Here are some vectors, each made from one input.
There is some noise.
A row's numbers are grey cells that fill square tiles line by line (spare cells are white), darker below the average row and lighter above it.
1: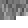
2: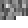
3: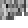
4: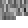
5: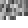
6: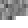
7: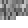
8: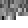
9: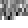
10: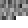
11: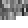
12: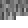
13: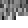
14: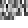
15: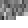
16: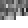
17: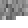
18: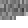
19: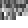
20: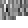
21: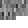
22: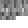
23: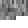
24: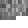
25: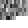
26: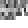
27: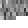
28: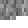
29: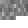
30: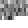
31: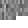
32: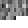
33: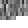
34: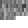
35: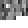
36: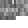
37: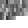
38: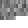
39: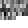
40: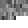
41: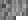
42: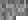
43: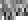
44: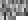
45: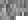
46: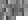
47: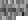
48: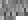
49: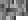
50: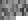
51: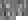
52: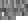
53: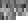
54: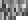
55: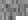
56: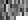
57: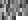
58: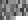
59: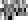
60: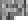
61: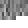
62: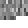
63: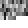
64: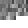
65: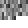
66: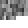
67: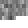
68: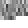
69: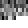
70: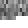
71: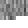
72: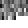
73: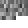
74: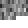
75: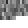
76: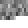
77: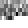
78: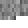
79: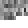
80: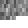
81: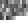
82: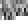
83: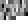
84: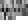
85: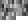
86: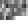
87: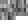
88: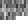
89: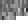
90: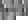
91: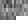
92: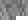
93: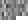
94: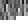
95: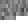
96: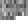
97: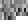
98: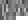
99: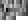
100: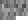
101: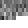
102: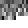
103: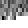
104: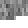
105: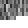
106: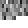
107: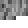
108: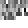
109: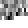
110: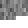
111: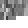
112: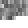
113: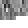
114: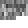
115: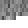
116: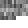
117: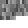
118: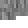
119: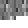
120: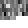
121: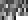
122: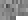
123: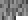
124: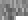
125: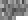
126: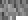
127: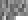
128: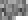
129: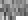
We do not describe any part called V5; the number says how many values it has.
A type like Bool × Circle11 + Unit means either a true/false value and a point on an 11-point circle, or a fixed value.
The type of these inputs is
(Line4 + Tree7) × V5 + Line7.
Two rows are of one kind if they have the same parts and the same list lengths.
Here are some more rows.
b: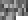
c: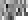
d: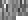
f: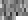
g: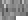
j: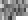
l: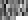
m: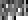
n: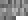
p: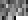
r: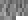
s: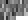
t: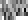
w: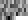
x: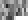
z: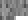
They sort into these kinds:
b, d, j, s, x, z
c, g, r
f, l, m, n, p, t, w

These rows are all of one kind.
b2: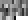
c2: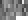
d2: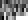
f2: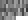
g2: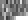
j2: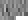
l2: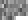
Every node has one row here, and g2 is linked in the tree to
f2.
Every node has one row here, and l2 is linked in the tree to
b2.
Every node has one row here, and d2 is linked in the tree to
c2 and j2.
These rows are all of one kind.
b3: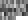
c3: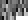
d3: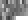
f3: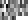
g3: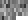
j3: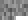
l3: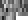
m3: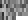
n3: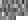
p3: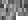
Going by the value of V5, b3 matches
c3, d3, n3 and p3.
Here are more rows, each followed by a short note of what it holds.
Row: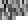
a point on a 4-point line and a value of V5
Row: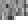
a point on a 4-point line and a value of V5
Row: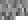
a point on a 7-point line
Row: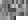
a point on a 4-point line and a value of V5
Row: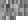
a point on a 4-point line and a value of V5
